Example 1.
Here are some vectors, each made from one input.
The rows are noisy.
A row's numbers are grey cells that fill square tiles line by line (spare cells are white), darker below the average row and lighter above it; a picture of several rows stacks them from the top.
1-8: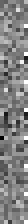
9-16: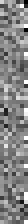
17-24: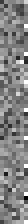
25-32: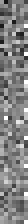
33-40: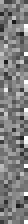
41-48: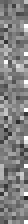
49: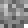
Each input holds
a point on a 7-point line.
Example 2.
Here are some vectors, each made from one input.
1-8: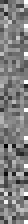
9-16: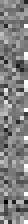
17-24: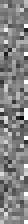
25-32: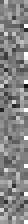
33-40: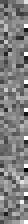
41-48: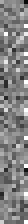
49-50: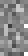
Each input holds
a point on a 7-point line.
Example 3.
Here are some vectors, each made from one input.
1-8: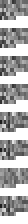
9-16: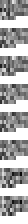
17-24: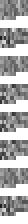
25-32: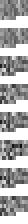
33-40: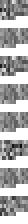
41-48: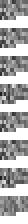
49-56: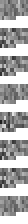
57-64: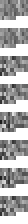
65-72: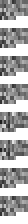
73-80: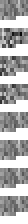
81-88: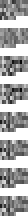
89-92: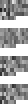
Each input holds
a point on a 4-point line.
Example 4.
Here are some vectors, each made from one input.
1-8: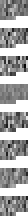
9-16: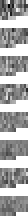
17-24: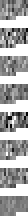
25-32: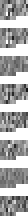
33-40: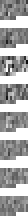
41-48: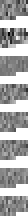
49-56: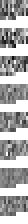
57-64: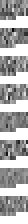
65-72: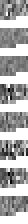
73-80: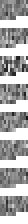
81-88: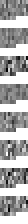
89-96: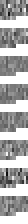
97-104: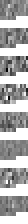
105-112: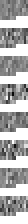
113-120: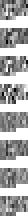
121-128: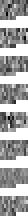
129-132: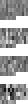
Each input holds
either a fixed value, or a node of a 10-node tree.
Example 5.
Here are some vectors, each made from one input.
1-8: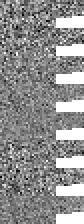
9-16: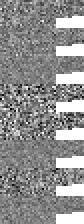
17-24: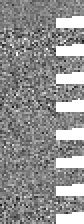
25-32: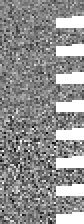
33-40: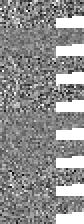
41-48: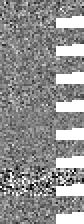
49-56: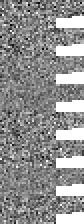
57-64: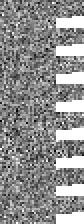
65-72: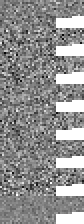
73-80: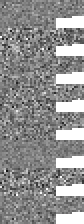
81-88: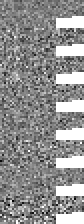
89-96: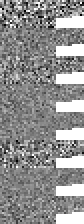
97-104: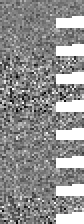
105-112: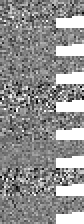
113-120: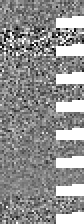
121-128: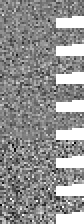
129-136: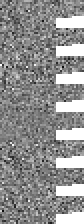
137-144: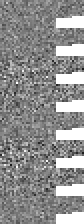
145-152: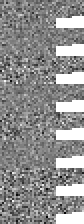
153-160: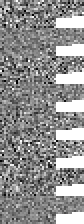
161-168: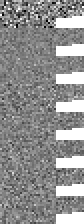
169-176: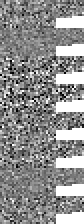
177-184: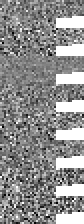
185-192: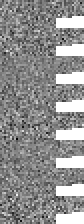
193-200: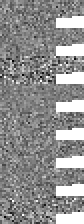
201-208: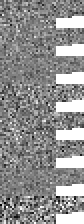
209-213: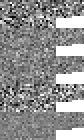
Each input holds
a point on a 10-point line.
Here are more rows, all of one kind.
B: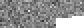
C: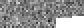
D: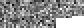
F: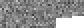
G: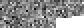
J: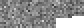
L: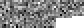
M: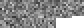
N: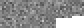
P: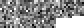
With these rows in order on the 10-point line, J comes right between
N and P.
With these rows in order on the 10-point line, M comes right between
C and G.
